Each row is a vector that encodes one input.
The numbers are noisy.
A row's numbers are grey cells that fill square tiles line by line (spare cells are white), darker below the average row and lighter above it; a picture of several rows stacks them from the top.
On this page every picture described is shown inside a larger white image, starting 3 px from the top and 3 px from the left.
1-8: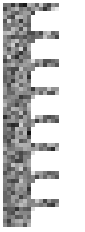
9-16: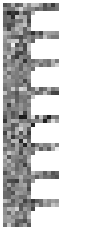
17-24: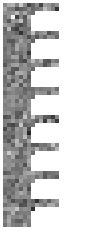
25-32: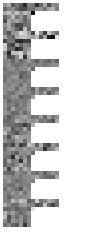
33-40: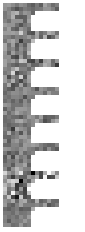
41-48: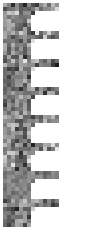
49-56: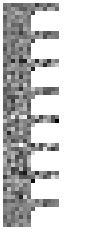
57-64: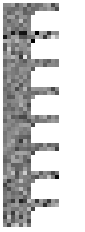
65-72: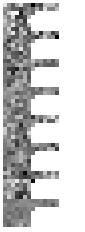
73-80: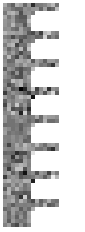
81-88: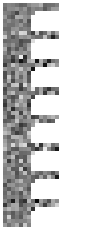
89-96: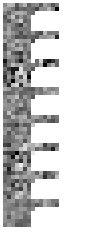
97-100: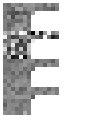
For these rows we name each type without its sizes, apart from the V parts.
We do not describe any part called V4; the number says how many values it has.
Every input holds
a node of a tree, together with either a point on a line, or a value of V4.
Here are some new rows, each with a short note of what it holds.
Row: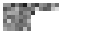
a node of a tree and a value of V4
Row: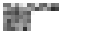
a point on a line and a node of a tree
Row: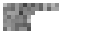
a node of a tree and a value of V4
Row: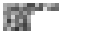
a node of a tree and a value of V4
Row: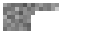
a node of a tree and a value of V4
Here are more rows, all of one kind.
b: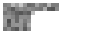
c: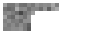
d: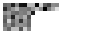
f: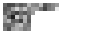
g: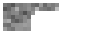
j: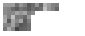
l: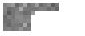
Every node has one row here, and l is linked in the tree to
c and d.
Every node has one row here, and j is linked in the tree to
b and d.
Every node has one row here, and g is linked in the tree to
f.
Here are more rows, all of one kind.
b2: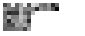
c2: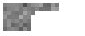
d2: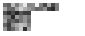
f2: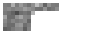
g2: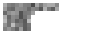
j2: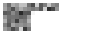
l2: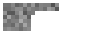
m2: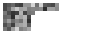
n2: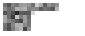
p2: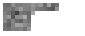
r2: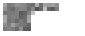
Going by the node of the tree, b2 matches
c2 and f2.
